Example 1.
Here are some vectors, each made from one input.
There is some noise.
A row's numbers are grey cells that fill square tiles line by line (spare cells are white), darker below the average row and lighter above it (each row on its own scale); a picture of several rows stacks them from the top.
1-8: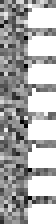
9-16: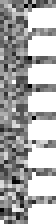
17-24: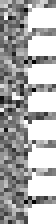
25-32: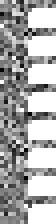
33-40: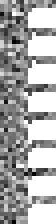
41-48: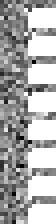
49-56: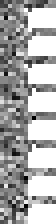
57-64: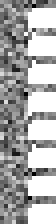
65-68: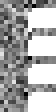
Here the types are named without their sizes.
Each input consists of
three true/false values.
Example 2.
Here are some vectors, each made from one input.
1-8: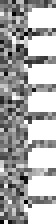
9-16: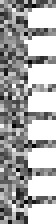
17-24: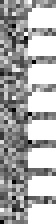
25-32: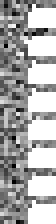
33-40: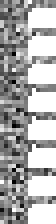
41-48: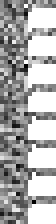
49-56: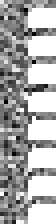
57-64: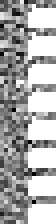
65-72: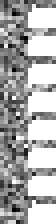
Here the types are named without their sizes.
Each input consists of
three true/false values.
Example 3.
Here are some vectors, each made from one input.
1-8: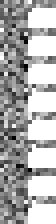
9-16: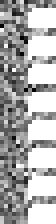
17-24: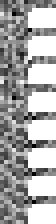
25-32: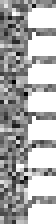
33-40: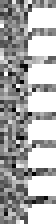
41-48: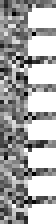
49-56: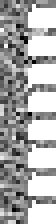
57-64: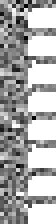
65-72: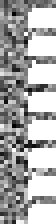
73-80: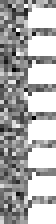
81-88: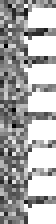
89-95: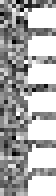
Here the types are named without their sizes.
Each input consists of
three true/false values.
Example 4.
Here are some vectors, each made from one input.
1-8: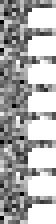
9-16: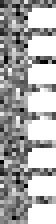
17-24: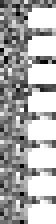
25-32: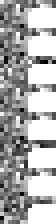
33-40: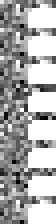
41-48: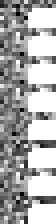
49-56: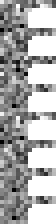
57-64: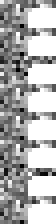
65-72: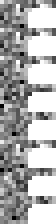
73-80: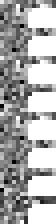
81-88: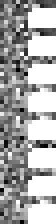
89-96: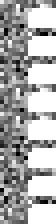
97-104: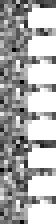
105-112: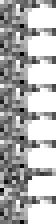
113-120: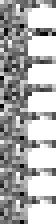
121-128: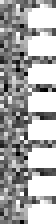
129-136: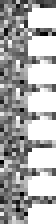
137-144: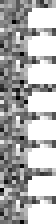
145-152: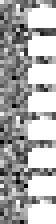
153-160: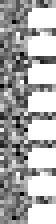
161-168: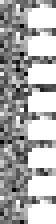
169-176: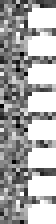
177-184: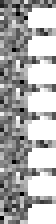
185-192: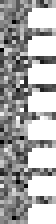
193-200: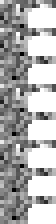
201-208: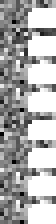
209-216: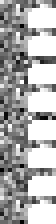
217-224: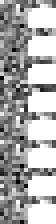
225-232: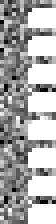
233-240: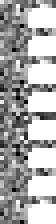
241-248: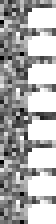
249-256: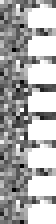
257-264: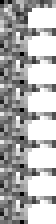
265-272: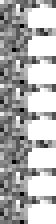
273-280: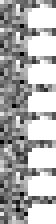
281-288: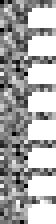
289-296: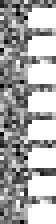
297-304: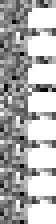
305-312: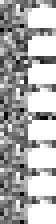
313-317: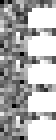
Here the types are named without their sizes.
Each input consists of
a label.
